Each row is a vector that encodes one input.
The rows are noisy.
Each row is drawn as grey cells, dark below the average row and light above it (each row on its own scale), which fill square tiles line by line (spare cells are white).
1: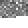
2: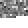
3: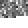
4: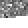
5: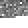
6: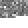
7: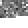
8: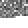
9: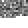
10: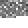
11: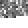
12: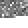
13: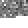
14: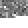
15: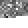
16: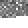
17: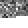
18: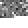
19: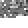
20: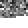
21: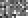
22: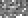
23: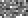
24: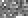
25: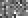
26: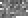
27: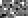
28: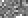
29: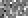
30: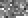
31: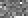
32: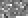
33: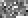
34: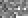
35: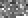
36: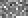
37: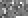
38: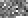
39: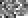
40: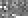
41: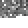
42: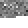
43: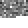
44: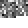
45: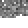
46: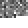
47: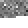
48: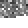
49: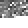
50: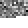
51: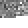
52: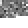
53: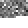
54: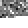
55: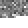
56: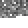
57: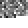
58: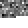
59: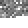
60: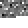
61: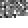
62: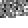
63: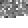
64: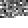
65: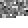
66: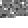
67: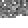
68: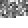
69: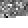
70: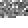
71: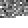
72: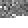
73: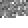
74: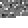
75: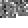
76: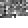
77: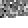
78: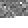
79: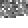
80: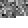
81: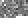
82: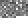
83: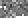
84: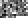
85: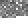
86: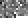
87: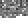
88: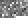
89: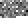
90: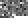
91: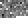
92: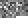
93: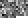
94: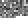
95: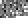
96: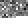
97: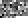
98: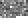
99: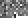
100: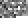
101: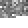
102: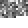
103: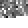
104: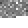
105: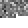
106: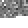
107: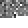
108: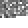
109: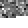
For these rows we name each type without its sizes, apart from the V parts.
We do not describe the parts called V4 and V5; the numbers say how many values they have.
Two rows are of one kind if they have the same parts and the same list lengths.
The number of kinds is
3.
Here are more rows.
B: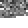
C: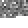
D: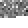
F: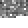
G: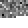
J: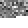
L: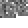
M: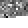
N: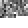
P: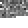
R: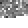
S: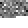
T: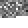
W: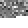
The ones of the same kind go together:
B, G, M, P, R, T
C, D, F, J, S, W
L, N

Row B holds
a value of V5.
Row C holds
a true/false value and a value of V4.
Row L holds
a point on a circle and a value of V5.
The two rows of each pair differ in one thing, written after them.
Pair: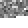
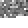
the value of V4
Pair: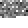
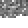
the value of V4
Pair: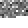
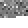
the true/false value
